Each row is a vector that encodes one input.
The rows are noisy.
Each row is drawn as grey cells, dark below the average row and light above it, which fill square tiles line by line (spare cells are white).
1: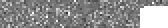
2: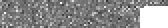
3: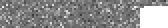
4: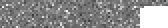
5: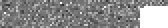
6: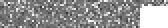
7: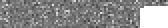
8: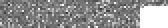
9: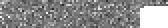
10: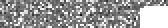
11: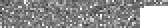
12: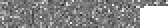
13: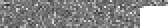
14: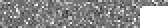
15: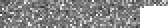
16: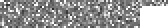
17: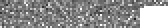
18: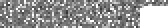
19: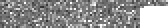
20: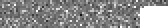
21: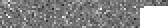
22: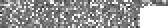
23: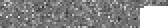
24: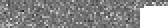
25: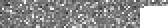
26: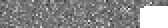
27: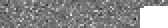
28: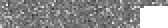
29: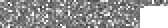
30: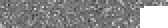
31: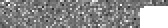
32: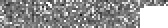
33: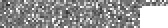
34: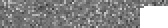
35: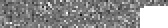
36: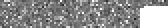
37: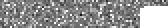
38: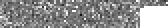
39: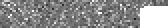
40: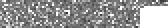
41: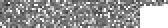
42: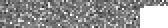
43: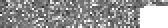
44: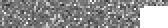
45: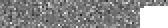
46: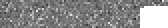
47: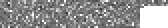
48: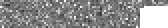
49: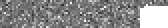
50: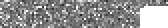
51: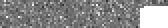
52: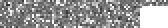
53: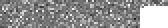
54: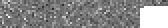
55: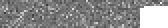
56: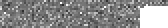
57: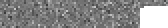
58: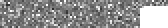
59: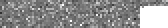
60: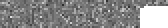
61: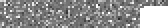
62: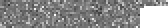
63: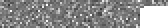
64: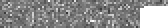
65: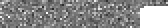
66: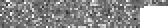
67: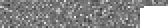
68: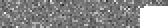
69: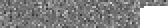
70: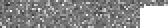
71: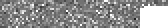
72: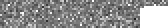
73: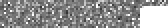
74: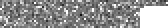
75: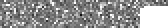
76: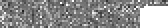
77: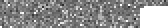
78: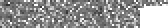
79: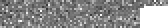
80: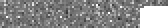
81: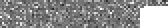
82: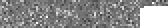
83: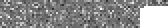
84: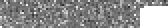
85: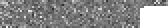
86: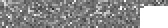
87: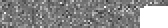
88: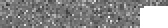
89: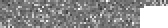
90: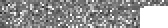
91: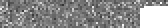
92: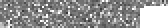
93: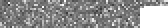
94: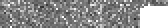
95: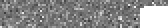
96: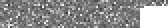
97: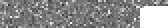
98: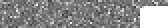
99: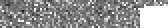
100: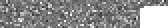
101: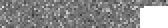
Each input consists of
either a point on a 9-point circle, or a point on a 13-point circle.
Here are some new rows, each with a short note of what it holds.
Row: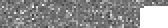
a point on a 13-point circle
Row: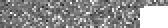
a point on a 9-point circle
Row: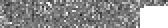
a point on a 13-point circle
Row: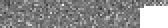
a point on a 13-point circle
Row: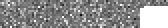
a point on a 9-point circle
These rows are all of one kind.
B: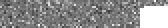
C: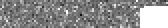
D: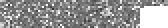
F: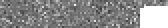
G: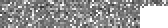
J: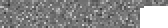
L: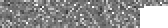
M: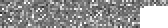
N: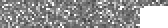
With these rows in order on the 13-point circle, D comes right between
M and N.
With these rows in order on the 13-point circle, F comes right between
B and J.
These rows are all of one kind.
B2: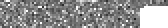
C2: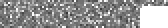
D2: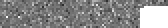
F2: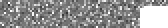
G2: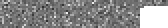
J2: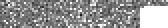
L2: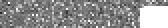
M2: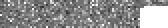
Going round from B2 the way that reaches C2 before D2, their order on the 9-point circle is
B2, G2, J2, C2, L2, F2, M2, D2.
